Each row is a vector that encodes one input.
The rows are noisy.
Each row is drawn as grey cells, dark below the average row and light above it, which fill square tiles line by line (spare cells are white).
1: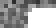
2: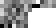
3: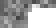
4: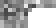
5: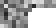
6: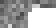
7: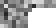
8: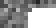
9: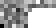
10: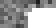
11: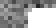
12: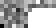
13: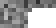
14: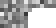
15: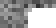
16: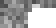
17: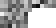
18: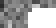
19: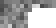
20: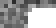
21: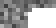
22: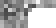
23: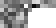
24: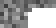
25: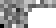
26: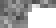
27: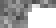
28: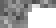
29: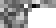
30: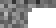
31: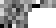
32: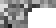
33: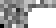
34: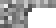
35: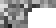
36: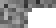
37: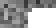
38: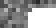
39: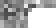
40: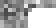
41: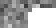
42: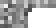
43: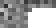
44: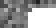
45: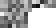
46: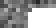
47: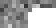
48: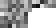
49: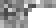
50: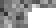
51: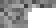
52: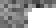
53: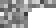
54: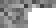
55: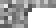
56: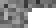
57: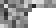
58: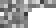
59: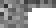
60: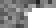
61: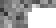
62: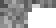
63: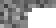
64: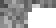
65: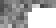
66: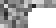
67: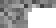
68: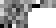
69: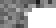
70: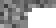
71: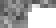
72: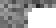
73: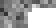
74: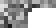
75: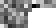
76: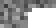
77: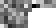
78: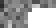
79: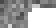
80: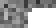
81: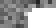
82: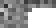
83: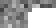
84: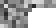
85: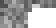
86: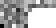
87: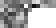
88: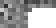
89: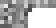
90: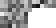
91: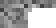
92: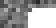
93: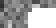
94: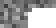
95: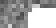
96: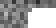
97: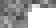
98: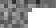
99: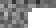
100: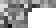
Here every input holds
a true/false value, together with either one of 8 labels, or a point on a 5-point line.
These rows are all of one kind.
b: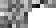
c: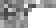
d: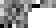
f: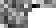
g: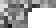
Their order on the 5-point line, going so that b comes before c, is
d, b, g, c, f.
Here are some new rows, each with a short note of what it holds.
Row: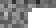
one of 8 labels and a true/false value
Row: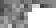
one of 8 labels and a true/false value
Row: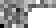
a point on a 5-point line and a true/false value
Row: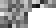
a point on a 5-point line and a true/false value
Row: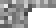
a point on a 5-point line and a true/false value
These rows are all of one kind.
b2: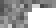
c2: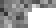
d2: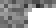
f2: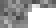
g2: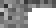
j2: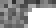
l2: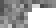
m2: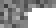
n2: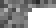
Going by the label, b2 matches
l2 and m2.
